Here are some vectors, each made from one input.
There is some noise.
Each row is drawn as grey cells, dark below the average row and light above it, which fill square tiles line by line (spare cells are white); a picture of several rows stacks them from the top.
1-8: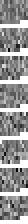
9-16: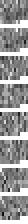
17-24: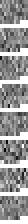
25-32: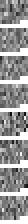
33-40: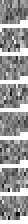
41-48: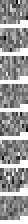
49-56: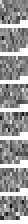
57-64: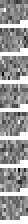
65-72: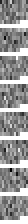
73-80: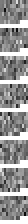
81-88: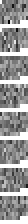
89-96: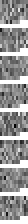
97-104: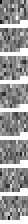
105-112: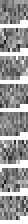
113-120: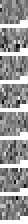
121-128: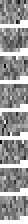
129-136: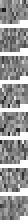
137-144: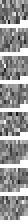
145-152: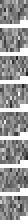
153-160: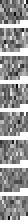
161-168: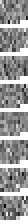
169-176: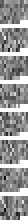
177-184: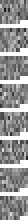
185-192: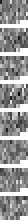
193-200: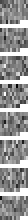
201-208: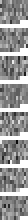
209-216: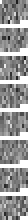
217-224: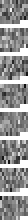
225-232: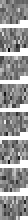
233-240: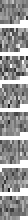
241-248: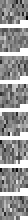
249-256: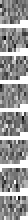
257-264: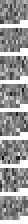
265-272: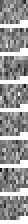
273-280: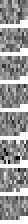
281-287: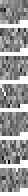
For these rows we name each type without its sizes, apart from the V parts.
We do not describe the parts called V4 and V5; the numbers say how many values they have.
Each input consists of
either a point on a line, or a node of a tree, five true/false values, a value of V4 and a value of V5.
